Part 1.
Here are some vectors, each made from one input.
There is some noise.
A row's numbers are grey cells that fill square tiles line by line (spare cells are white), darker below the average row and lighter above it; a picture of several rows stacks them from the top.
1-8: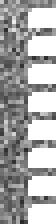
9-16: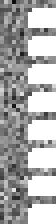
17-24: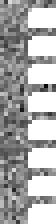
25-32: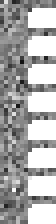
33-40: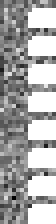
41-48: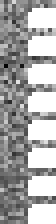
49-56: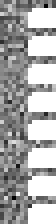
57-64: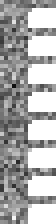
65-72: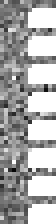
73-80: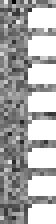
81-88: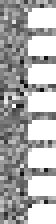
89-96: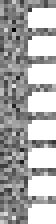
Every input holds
a point on a 16-point circle.
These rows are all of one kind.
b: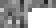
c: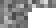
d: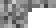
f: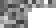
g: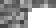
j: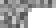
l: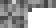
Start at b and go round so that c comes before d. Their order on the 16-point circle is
b, g, c, f, j, d, l.
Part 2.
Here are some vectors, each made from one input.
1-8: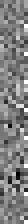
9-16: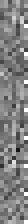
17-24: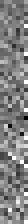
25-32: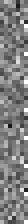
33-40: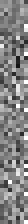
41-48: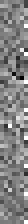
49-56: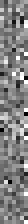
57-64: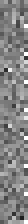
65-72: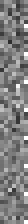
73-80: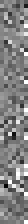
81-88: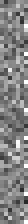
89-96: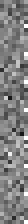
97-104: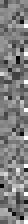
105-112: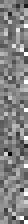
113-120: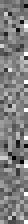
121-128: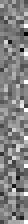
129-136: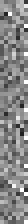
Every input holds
four true/false values.
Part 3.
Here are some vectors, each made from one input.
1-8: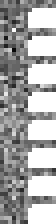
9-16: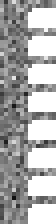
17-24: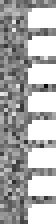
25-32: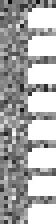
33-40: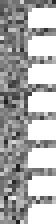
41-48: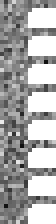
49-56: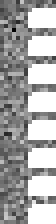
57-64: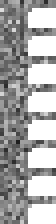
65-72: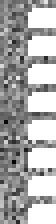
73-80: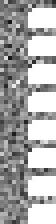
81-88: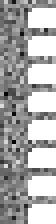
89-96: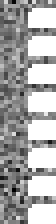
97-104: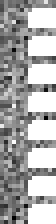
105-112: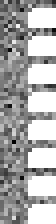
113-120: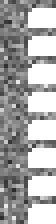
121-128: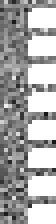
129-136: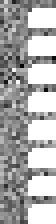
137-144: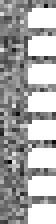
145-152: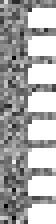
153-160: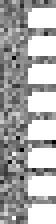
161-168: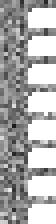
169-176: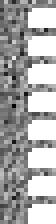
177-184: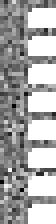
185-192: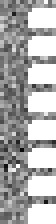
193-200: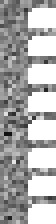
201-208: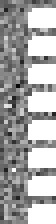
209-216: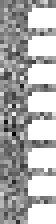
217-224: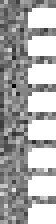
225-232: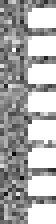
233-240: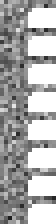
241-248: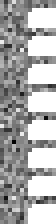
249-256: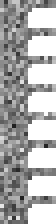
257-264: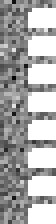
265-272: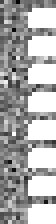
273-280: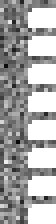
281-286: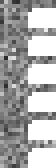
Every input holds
a point on a 16-point circle.
